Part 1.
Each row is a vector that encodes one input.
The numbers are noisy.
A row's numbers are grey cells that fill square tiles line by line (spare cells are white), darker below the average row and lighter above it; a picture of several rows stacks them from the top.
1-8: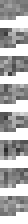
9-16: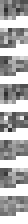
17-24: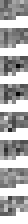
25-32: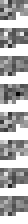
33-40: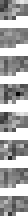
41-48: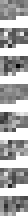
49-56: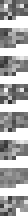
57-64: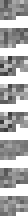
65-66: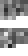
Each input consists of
a node of a 13-node tree.
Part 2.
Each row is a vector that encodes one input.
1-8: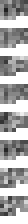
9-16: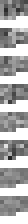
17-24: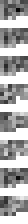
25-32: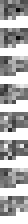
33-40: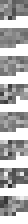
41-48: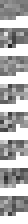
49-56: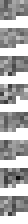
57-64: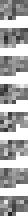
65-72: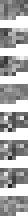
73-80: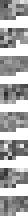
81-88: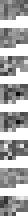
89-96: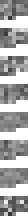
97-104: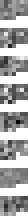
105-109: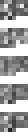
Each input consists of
a node of a 13-node tree.
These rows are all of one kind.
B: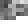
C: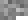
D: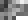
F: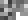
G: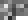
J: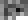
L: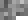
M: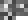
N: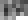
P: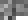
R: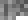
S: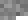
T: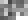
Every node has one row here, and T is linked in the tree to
C and F.
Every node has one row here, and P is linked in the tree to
G and S.
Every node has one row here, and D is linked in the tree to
B.
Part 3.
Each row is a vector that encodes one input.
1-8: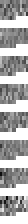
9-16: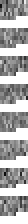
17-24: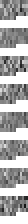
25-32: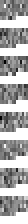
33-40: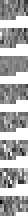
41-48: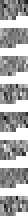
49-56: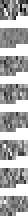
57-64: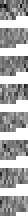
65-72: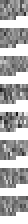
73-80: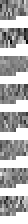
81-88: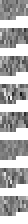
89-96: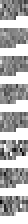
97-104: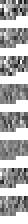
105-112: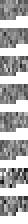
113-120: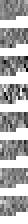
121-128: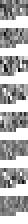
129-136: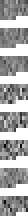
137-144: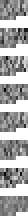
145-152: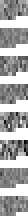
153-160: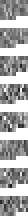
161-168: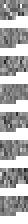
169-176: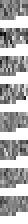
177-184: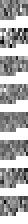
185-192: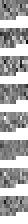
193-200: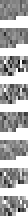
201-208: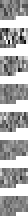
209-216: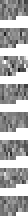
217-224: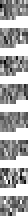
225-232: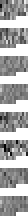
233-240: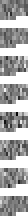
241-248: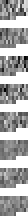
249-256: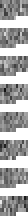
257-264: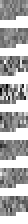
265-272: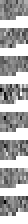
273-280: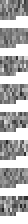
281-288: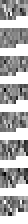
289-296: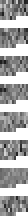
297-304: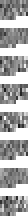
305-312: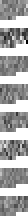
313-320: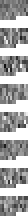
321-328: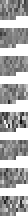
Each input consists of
a point on a 17-point line.
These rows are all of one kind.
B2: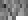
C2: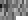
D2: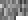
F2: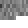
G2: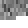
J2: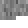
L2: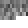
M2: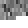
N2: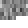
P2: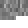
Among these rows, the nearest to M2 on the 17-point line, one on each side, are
J2 and N2.
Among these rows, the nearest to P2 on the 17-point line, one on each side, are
B2 and F2.
